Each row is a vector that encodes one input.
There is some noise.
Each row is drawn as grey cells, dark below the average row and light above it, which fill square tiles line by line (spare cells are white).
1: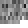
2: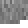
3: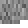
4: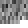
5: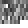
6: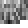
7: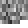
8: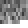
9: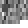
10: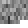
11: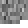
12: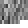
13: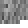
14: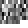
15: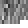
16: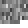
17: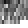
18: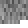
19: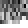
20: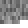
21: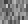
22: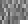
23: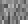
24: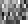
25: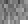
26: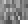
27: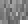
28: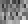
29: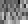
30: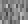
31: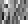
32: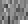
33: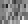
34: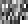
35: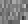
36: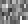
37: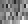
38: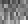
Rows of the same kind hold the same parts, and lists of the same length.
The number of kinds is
2.
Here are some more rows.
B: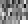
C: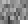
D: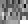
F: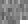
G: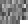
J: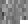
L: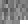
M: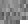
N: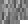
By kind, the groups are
B, D, N
C, F, G, J, L, M

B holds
a point on a 6-point line.
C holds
a point on a 6-point line and three true/false values.
